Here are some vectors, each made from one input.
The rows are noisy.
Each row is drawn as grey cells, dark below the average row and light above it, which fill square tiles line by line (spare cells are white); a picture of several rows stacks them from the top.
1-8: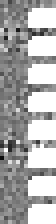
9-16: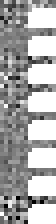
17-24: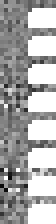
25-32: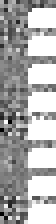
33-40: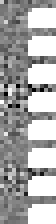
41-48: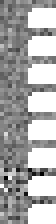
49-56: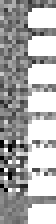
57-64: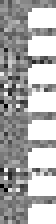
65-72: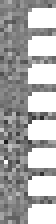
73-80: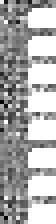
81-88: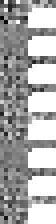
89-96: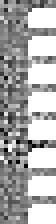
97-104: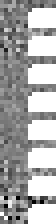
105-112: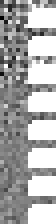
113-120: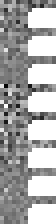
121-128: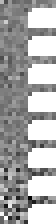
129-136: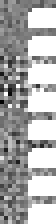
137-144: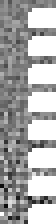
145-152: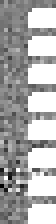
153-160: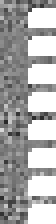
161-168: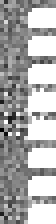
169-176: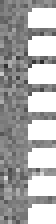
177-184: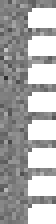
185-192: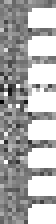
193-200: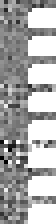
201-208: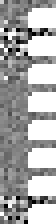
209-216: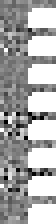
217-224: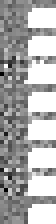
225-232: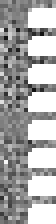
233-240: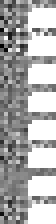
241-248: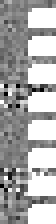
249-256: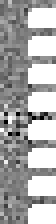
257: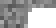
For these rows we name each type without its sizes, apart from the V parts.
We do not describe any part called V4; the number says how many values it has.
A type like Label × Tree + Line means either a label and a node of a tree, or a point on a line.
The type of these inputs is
(Bool × V4 + (Circle + Unit) × Line) × Line.
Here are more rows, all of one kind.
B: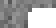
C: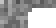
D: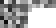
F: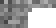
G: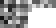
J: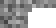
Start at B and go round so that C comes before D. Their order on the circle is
B, J, C, D, F, G.
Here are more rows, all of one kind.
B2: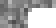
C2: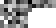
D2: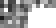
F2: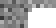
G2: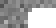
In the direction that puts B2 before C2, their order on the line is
B2, F2, G2, D2, C2.
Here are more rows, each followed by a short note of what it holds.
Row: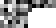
a point on a circle and a point on each of two lines
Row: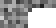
a point on each of two lines
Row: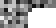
a point on each of two lines
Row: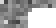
a point on a line, a true/false value and a value of V4
